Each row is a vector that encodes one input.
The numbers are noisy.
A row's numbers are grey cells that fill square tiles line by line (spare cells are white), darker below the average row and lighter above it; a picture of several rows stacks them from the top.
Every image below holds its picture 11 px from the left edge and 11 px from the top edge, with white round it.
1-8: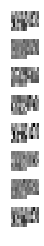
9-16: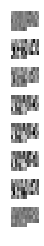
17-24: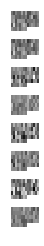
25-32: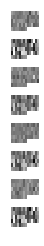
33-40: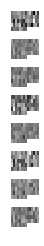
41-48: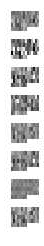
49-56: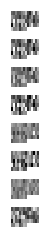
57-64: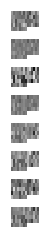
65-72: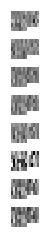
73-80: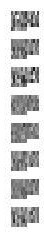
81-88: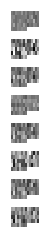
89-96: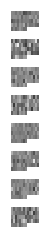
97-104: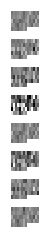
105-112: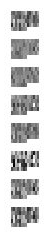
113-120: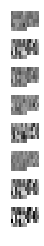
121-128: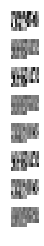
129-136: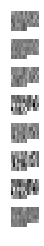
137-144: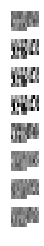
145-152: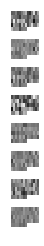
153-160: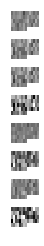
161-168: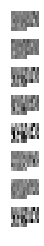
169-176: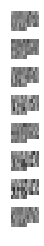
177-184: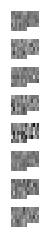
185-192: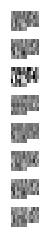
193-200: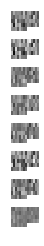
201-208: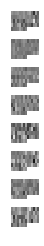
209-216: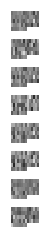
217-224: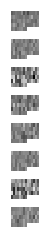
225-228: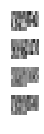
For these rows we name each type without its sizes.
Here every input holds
a list of points on a line.
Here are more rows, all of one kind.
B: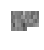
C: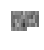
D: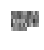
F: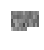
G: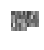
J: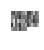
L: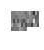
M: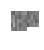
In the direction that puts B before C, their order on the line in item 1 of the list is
G, L, M, J, B, C, D, F.
